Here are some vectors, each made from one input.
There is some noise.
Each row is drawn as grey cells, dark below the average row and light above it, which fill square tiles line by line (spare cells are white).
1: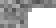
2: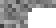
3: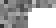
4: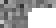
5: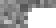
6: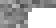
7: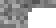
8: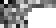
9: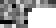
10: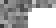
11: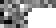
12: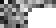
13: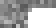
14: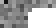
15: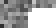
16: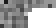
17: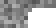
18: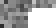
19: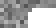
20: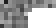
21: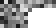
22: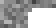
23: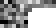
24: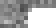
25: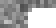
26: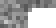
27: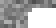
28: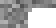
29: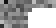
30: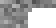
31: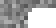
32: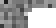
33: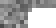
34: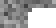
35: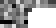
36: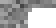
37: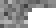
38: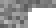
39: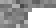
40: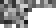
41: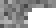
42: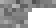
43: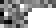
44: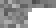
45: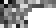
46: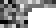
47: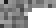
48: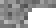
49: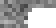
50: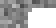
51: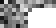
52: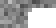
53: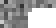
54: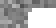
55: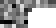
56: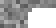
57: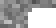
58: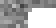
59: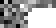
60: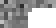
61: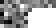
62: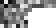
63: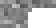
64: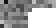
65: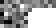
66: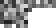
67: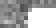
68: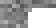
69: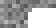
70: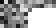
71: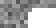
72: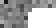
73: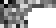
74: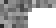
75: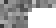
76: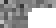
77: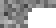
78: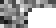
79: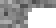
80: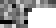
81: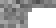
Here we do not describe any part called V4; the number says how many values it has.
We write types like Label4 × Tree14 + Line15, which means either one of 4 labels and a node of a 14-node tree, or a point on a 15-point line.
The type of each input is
Bool × V4 + Label5 × (Line3 × Line5 + Unit).
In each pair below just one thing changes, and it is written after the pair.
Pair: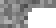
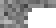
the label
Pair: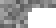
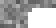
the place on the 3-point line
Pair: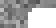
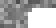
the label
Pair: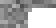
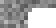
the label
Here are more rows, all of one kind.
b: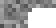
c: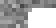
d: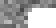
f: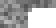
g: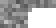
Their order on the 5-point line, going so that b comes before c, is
b, g, f, c, d.
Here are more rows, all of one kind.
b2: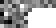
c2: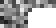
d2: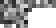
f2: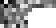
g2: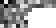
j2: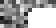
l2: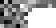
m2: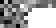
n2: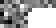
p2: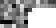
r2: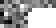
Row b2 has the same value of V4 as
l2, m2, n2 and r2.
